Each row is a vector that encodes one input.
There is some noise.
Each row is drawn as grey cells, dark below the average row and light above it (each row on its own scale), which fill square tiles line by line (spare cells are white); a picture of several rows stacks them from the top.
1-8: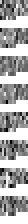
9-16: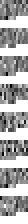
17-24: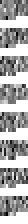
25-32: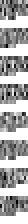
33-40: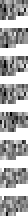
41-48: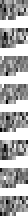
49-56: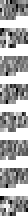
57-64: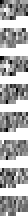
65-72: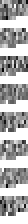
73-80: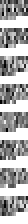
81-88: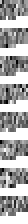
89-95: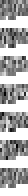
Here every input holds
one of 6 labels.
